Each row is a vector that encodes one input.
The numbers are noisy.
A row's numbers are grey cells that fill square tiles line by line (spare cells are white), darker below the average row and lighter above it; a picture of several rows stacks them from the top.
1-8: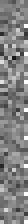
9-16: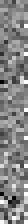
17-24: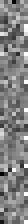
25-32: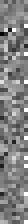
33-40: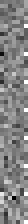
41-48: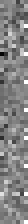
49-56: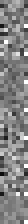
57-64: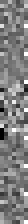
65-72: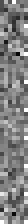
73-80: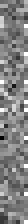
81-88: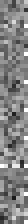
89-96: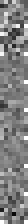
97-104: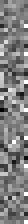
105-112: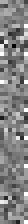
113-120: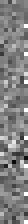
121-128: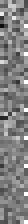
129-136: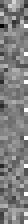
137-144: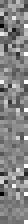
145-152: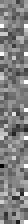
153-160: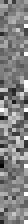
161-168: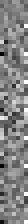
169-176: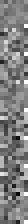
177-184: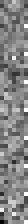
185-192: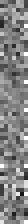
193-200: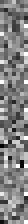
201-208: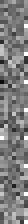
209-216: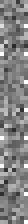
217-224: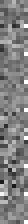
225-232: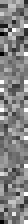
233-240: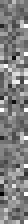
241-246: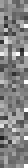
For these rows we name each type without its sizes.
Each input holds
a true/false value, together with either a fixed value, or a node of a tree.
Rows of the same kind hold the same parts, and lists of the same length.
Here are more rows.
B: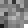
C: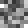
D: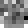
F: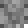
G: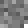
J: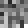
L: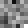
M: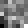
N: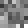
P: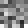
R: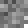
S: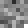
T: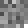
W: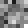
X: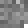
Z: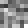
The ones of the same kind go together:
B, C, D, F, G, J, M, N, R, T, W, X, Z
L, P, S

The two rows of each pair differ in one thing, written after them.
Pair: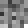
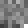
the node of the tree
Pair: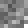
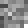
the true/false value
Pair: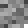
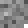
the node of the tree
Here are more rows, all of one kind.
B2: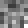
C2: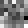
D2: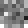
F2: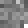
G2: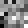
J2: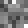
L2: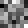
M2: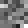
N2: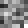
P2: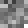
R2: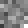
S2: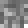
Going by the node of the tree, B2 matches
M2 and S2.
